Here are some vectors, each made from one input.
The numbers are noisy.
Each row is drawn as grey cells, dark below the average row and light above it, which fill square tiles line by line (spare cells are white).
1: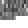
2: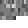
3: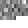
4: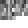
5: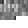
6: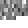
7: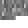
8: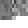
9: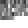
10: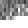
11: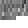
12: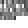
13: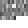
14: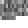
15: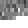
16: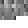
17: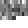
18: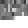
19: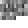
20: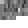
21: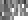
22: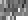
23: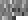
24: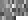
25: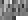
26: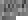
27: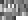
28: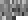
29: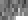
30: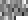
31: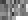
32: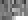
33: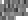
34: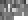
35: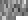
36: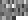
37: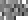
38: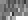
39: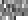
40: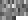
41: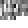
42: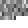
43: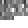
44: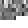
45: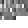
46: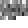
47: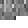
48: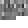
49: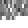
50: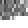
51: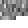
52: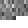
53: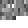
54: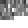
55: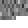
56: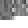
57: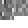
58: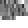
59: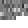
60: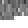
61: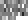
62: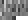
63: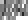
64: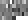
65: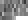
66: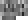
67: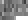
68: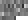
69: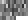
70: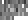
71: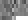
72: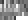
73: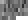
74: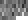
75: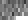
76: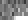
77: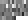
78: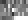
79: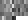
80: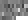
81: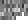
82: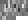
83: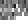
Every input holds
either a point on a 6-point line, or a point on a 7-point line.
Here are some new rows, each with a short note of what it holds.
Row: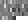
a point on a 7-point line
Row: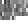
a point on a 6-point line
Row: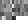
a point on a 7-point line
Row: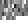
a point on a 7-point line
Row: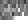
a point on a 6-point line
